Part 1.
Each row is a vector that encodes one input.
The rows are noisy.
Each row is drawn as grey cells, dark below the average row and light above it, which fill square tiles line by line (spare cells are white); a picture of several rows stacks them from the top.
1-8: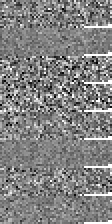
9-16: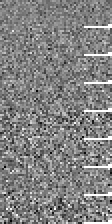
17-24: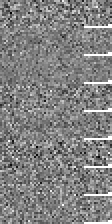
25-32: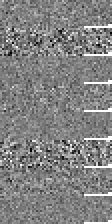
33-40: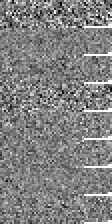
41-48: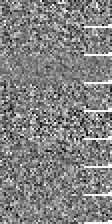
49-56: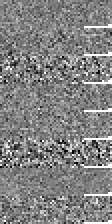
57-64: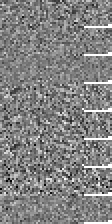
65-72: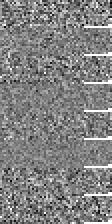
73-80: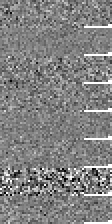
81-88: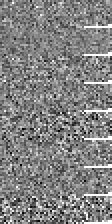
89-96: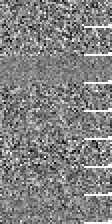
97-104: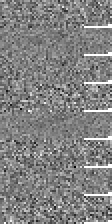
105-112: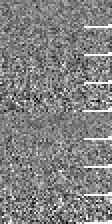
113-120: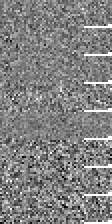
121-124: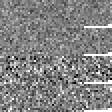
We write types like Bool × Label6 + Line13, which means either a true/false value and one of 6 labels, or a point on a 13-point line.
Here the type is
Circle8 × Line12 + Line7.
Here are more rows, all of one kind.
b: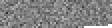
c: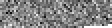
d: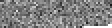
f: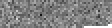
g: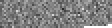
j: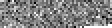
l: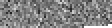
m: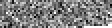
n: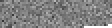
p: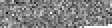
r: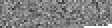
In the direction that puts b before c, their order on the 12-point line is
p, j, m, l, b, c, r, f, n, d, g.
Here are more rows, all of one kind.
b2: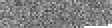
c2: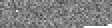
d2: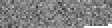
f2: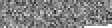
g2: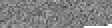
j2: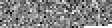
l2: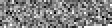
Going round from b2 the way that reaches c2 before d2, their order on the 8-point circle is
b2, j2, c2, l2, d2, f2, g2.
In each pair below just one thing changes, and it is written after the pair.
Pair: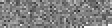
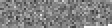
the place on the 12-point line
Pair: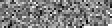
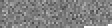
the place on the 12-point line
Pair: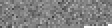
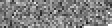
the place on the 8-point circle
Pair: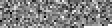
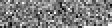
the place on the 12-point line
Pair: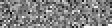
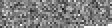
the place on the 8-point circle
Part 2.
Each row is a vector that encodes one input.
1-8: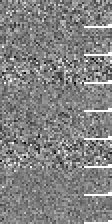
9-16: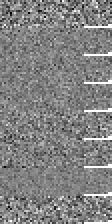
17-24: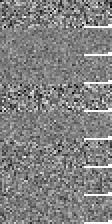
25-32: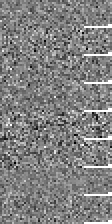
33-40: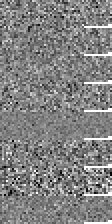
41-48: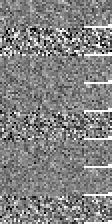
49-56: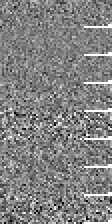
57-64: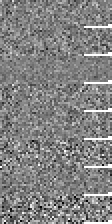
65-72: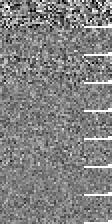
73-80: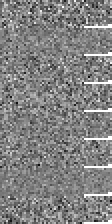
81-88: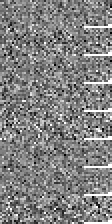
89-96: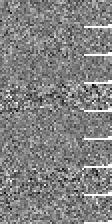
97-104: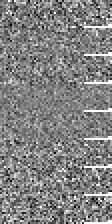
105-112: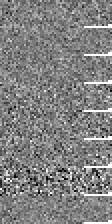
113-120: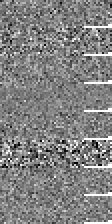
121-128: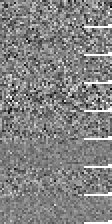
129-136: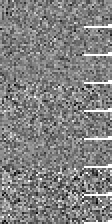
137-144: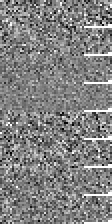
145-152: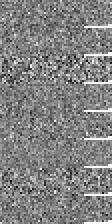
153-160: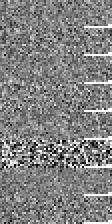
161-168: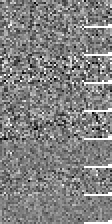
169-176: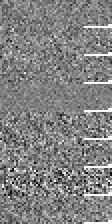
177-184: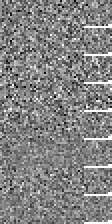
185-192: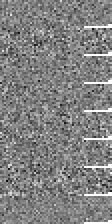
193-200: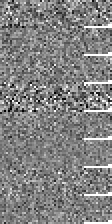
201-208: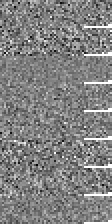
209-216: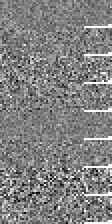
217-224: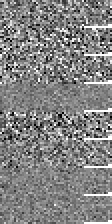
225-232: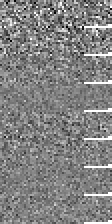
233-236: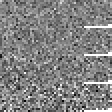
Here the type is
Line5 + List2(Line11).
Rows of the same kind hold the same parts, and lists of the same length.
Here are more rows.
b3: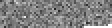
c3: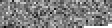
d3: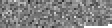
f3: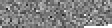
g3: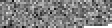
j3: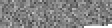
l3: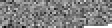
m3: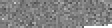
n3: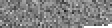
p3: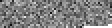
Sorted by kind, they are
b3, j3, m3, p3
c3, f3, g3, l3
d3
n3

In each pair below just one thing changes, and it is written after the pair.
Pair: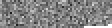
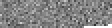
the place on the 11-point line in item 1 of the list
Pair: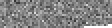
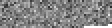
the place on the 11-point line in item 1 of the list
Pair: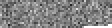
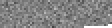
the place on the 11-point line in item 1 of the list
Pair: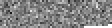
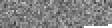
the place on the 11-point line in item 2 of the list
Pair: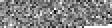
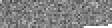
the place on the 11-point line in item 1 of the list
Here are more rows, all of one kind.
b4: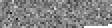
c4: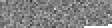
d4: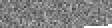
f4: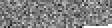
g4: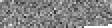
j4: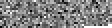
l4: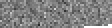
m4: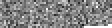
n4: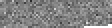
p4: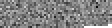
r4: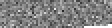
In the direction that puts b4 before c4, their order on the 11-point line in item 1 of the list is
p4, b4, j4, g4, m4, c4, l4, d4, r4, n4, f4.
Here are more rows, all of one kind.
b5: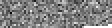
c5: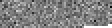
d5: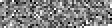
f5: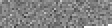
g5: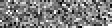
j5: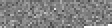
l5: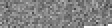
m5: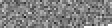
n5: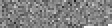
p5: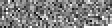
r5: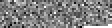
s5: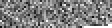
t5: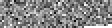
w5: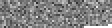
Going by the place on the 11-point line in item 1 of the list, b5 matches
g5, m5, r5 and s5.
